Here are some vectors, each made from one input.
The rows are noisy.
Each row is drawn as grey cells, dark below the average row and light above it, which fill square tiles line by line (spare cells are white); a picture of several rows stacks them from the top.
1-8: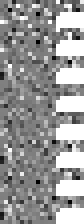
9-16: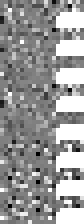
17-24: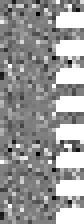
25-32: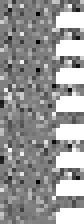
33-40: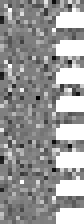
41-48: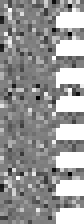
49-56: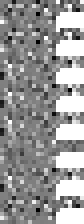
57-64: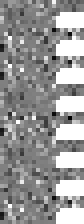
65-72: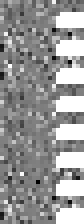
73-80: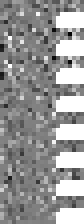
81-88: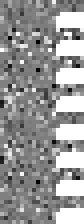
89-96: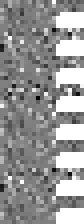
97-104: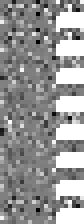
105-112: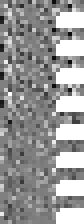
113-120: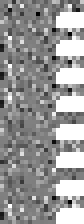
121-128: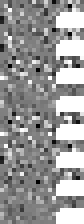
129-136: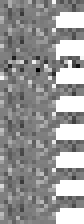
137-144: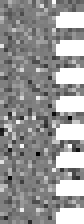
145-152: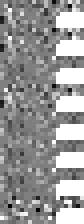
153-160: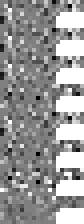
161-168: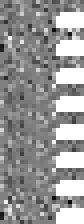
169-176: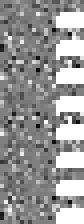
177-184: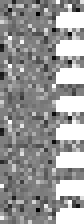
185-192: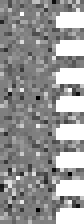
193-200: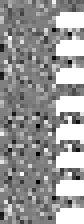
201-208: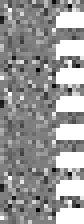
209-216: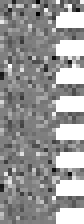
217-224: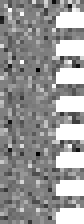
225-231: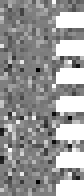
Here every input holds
a point on a 12-point line.
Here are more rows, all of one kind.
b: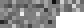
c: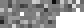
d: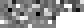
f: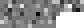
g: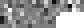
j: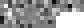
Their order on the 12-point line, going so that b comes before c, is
d, f, b, c, g, j.
